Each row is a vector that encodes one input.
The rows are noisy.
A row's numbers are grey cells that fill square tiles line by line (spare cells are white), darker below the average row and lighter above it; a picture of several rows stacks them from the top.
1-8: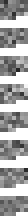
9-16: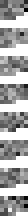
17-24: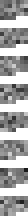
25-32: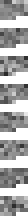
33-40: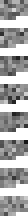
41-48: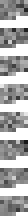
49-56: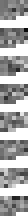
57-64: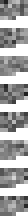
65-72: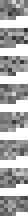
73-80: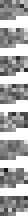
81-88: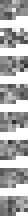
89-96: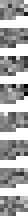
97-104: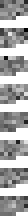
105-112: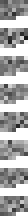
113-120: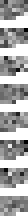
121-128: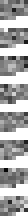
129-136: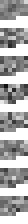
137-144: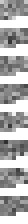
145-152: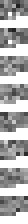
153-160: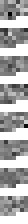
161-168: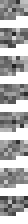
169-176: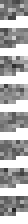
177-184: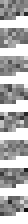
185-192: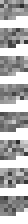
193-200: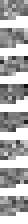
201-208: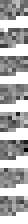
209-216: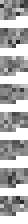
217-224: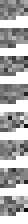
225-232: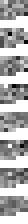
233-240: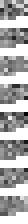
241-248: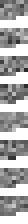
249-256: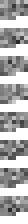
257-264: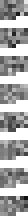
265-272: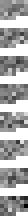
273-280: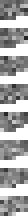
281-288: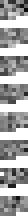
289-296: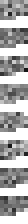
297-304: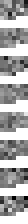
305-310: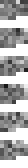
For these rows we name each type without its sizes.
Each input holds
a label, together with either a fixed value, or three true/false values.
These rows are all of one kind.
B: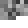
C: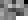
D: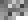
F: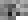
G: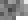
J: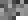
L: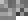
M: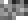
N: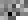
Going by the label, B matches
J, M and N.
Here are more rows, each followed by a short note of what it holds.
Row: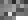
a label
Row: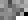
a label and three true/false values
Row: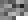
a label and three true/false values
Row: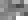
a label and three true/false values
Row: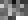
a label
